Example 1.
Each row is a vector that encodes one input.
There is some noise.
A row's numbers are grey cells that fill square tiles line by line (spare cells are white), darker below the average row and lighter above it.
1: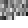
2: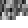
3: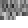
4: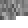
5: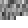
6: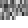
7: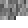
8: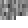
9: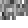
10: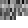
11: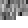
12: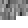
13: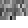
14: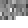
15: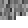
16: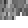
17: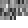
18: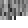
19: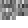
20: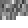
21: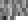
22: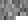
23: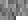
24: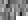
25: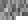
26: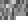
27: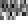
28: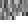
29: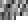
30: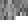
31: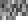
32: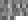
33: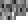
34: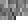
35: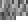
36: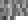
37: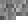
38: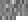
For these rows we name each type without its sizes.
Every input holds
a label.
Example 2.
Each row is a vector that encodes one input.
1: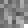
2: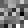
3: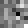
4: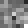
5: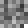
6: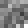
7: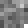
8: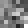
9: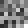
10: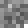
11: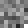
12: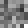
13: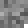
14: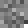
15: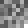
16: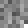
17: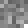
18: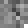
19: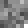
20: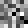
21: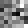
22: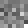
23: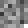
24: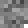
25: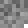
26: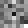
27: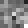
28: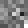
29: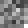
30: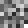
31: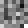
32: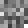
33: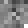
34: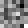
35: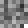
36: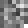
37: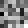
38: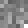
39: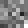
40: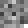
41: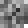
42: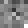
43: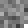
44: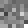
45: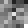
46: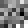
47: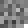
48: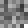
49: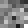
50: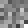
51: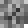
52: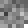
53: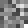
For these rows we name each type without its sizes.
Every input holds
a point on a line.
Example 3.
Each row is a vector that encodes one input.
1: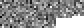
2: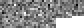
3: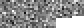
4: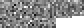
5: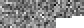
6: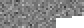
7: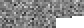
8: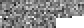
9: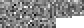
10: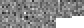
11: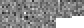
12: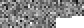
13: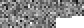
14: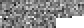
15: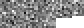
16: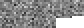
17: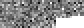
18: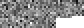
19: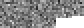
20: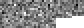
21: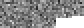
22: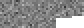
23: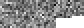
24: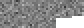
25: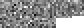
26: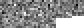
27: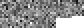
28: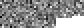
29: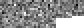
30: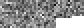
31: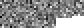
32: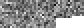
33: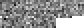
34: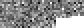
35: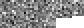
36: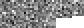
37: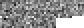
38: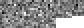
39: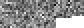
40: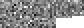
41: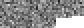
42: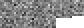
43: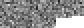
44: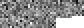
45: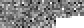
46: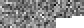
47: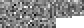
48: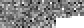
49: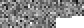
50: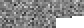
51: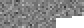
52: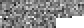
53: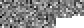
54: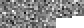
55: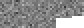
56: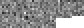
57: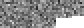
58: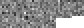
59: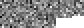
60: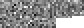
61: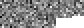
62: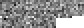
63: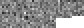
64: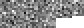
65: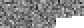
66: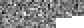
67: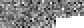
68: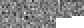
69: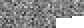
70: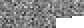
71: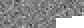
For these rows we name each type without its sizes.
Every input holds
a node of a tree.
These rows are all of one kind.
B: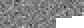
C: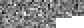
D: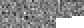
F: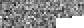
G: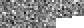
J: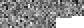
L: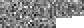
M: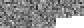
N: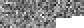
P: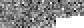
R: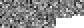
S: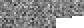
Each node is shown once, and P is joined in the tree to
M.
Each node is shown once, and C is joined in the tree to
D.
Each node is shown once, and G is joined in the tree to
S.
